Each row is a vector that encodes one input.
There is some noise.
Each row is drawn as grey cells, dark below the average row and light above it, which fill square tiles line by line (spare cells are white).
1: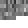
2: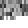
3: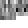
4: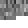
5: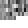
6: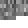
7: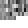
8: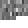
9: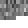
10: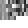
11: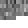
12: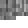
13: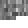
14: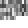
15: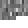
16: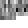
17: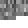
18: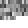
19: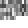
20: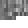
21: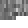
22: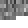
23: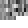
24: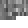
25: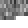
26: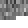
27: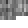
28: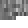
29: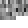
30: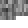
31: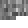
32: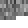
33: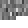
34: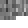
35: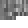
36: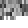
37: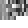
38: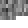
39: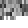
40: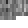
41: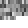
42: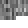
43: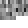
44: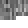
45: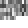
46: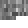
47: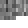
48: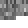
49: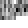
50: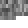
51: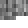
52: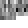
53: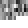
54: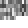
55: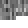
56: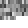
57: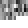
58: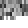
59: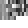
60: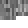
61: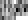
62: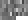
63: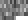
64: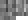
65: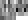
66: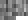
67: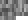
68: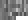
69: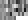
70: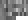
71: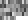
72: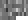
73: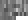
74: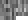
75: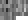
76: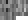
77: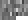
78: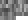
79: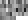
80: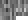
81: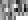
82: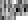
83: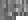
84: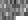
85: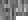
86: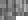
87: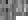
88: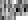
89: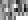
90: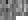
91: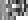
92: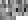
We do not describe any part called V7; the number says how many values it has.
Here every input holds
either a node of an 8-node tree and a value of V7, or a node of a 9-node tree.
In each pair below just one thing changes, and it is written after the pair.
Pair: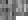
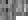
the value of V7
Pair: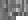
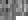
the node of the tree
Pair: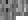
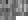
the value of V7
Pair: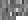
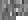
the value of V7
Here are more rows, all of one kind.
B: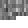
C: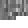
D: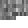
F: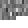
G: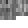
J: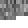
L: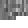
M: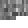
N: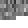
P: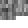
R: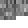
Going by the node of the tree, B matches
C, D, L and M.
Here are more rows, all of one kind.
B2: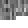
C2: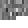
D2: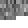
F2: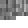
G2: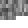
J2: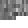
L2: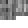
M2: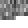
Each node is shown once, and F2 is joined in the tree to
D2, J2 and L2.
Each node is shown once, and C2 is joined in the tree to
J2.
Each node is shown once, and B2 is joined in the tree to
L2.
